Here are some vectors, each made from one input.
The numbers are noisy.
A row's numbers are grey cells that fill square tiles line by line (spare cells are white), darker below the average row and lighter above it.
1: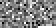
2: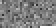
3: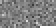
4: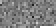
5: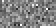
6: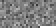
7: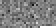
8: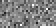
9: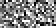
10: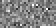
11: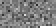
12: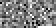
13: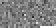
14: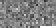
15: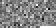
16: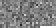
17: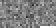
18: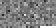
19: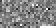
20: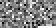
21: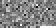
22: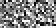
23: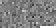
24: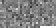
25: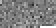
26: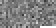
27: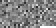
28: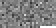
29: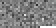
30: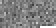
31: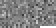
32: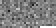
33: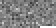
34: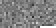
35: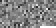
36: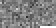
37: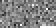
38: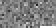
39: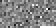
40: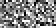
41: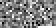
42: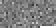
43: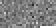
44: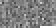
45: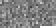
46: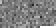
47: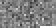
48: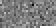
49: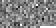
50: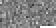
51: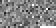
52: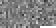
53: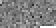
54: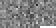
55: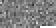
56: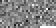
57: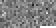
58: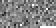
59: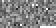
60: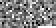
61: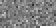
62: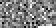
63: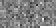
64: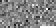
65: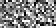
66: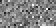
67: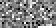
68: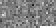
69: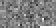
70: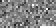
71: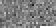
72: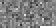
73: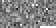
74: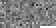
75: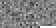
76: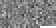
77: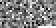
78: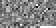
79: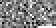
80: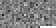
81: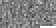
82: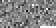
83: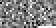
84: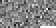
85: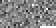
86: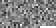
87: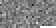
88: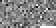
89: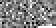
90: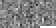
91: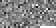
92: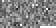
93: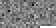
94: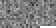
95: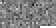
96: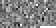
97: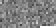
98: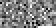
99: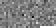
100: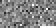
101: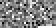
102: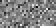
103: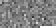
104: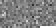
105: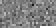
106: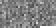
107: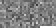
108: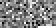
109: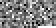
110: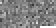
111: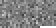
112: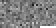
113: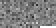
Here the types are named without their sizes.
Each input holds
a list of items, each a point on a line and a true/false value.
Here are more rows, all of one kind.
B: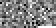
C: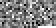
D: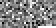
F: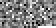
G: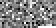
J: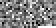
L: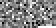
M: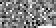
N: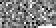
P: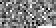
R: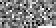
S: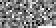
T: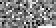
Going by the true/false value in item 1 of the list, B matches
M, N and P.
